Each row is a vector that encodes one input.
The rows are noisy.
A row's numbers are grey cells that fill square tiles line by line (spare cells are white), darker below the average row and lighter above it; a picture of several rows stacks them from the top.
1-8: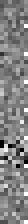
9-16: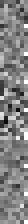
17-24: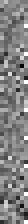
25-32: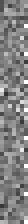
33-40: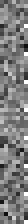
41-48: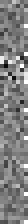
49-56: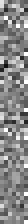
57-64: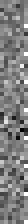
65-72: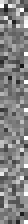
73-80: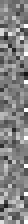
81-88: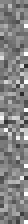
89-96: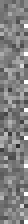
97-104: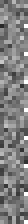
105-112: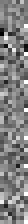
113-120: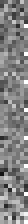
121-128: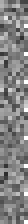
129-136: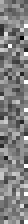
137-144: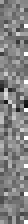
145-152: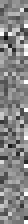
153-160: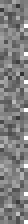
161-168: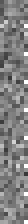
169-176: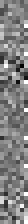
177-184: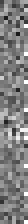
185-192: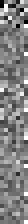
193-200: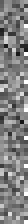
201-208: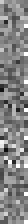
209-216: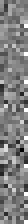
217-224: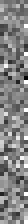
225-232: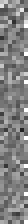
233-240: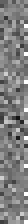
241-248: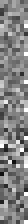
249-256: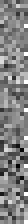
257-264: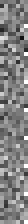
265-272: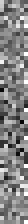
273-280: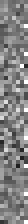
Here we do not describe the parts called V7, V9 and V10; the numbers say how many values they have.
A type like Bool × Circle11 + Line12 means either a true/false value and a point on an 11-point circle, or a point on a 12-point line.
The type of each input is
(Bool × Circle8 + Unit) × V10 + (Line6 + V7) × V9.
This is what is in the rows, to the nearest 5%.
About 60% of them hold a value of V9, together with either a point on a 6-point line, or a value of V7. The rest hold a value of V10, together with either a point on an 8-point circle and a true/false value, or a fixed value.
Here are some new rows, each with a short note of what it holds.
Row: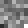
a value of V10
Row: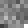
a value of V10
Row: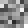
a value of V7 and a value of V9
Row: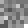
a value of V10
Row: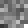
a value of V10
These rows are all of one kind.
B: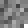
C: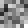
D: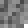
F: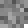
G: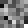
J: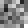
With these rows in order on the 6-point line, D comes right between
C and J.
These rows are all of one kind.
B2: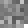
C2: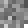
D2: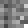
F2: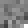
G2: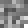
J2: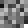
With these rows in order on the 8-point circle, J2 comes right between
C2 and D2.
